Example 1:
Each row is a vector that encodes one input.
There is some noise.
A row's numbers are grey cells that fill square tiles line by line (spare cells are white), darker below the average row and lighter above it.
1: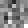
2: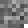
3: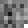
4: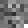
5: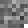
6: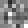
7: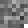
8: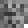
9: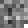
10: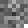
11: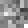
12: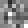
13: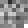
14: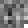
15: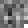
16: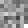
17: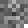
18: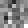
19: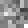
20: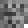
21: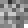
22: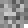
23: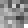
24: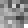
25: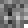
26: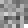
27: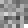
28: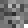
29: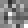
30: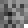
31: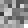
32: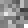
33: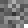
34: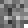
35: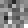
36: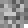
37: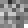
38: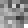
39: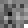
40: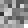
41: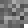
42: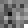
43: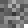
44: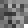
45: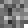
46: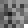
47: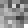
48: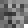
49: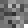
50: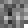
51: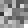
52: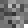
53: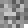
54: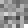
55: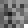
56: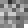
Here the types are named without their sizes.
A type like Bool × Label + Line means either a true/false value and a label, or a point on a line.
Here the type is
Line + Tree.
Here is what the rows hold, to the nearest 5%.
About 50% of them hold a point on a line. The rest hold a node of a tree.
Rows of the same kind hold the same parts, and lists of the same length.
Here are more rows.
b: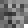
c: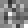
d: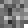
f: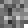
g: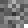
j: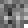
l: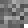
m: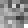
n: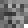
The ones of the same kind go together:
b, d, f, g, j, l, n
c, m

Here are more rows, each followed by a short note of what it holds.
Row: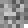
a node of a tree
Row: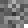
a point on a line
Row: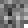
a point on a line
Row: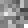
a node of a tree
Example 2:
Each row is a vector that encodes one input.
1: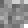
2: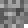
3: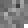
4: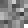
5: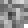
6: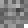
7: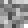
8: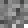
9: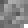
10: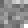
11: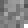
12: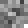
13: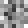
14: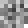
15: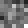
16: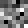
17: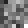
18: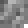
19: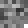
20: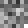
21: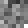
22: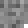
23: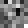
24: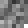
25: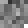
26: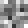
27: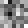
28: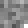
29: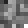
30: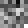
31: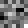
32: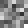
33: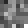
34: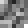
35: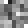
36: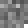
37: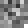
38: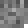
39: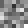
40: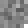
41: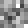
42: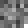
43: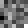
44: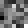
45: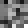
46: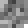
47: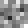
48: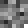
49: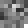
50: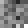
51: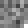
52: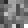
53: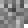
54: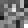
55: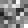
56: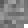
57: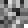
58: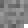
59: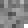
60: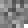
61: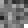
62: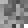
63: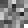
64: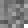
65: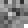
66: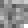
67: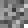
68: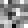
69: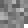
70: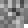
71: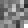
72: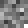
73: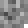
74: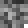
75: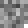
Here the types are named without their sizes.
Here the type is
(Bool × Bool × Bool + Unit) × Line.
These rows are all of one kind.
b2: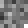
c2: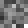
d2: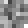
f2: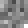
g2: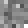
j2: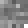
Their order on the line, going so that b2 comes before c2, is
d2, f2, g2, j2, b2, c2.
